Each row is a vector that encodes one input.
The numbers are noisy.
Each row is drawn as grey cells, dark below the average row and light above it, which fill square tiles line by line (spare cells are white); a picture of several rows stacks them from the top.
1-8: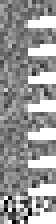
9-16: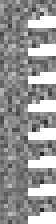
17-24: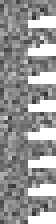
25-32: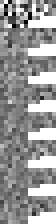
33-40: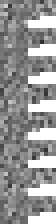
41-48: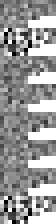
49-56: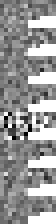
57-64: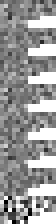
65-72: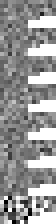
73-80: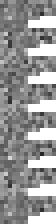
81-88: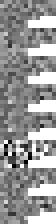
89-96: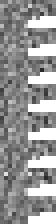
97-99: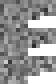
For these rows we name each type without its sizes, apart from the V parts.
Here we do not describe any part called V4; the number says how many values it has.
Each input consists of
a list of items, each a true/false value and a value of V4.
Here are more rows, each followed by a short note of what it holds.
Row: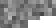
a list of one item
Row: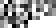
the empty list
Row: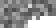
a list of two items
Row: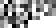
the empty list
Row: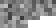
a list of two items
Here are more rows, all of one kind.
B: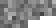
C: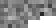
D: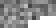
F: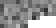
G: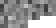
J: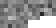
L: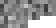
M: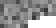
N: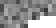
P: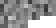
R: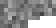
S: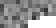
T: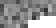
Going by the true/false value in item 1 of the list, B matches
C, J and R.
